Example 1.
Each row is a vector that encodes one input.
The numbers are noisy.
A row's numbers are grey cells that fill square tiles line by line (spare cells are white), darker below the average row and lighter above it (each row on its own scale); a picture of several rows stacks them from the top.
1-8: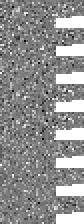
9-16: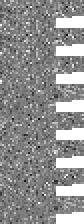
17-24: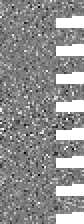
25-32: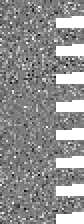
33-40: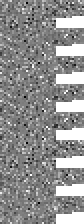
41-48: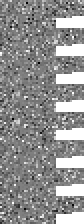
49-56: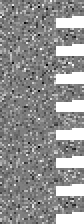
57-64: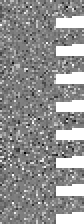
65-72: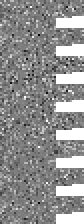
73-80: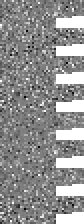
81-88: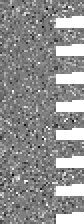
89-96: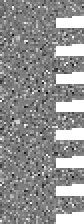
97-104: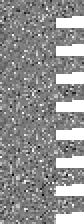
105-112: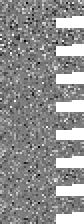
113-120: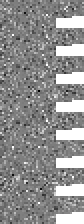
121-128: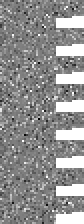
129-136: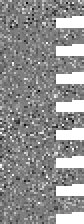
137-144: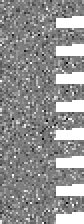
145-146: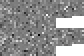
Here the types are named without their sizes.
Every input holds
either a fixed value, or four true/false values.
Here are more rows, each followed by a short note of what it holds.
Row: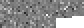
four true/false values
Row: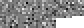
a fixed value
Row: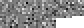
a fixed value
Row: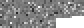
four true/false values
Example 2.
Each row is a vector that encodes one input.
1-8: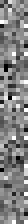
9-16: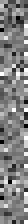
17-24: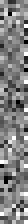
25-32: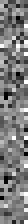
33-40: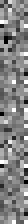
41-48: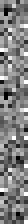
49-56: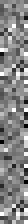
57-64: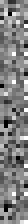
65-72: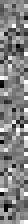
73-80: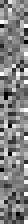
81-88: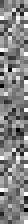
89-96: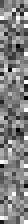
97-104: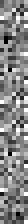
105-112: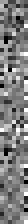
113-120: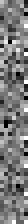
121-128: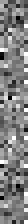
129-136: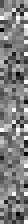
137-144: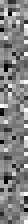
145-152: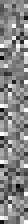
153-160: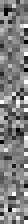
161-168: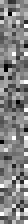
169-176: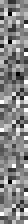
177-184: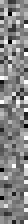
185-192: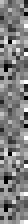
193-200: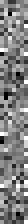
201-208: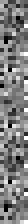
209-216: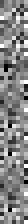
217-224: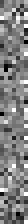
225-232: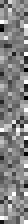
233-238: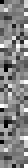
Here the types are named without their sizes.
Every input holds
a label.
